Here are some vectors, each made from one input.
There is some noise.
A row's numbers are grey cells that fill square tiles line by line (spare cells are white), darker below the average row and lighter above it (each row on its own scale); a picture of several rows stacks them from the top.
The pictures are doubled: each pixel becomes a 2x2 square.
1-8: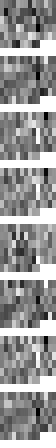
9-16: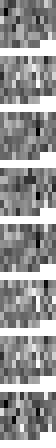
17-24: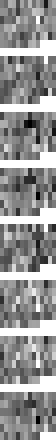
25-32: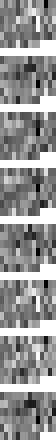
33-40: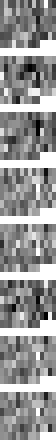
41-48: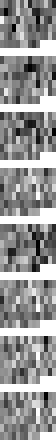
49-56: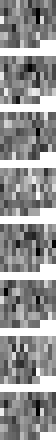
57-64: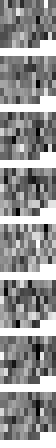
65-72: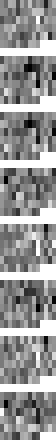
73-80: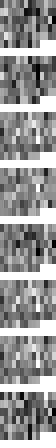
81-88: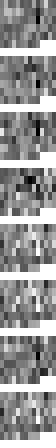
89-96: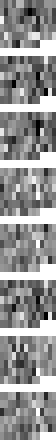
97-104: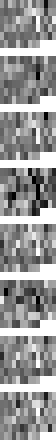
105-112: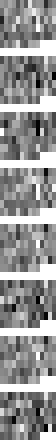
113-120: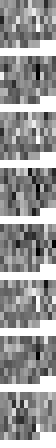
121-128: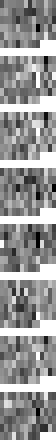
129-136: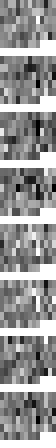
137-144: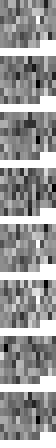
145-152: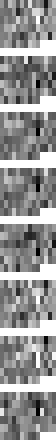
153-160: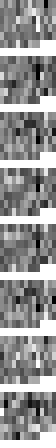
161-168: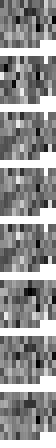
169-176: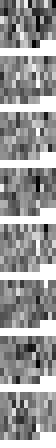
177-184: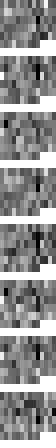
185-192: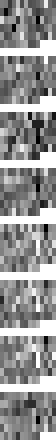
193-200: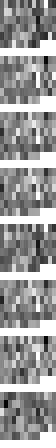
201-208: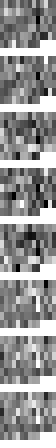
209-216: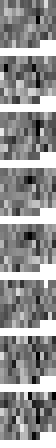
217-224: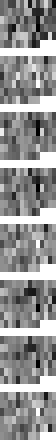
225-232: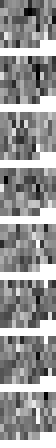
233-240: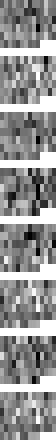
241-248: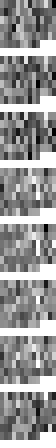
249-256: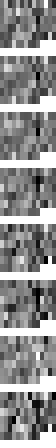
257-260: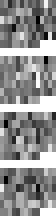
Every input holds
a list of up to two points on an 8-point line.
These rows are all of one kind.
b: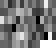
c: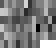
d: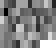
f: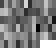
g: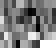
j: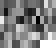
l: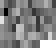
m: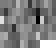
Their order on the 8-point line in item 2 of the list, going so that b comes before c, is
j, b, l, d, f, c, g, m.
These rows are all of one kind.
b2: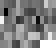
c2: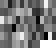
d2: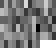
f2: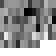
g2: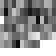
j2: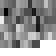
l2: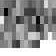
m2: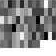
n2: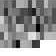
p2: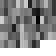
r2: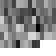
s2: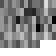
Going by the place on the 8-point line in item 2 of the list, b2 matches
c2, l2, m2 and s2.
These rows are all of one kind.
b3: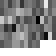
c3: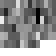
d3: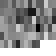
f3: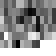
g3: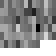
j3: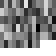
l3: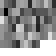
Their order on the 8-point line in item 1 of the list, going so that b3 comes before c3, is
b3, c3, l3, f3, d3, g3, j3.
